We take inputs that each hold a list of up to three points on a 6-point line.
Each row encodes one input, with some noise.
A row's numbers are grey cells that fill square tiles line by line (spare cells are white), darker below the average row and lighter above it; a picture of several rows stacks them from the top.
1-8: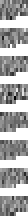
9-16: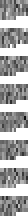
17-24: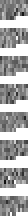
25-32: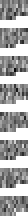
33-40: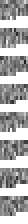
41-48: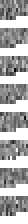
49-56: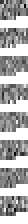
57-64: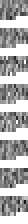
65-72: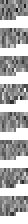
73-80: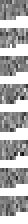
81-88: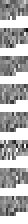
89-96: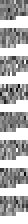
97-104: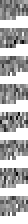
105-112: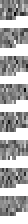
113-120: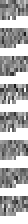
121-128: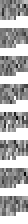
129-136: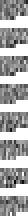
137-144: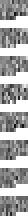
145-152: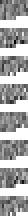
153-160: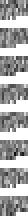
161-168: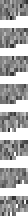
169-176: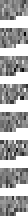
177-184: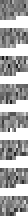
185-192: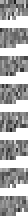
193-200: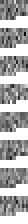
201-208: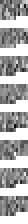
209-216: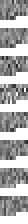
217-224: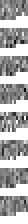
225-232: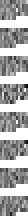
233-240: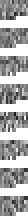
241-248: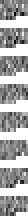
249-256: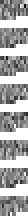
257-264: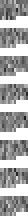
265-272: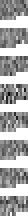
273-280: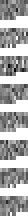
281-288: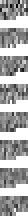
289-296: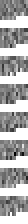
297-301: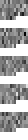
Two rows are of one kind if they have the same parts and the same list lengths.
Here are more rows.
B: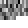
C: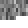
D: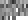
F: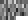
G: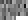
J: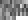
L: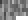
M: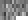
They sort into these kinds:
B
C, F, J, L
D
G, M

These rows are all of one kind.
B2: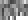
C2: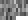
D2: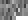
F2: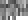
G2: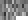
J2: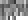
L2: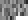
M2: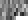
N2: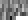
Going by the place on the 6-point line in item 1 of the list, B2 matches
F2 and J2.
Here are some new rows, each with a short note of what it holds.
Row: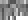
a list of three items
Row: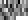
the empty list
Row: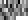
the empty list
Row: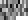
the empty list
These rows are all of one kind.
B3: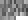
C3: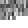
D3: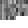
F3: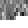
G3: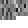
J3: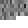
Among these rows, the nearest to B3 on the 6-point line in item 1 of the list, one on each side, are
C3 and J3.
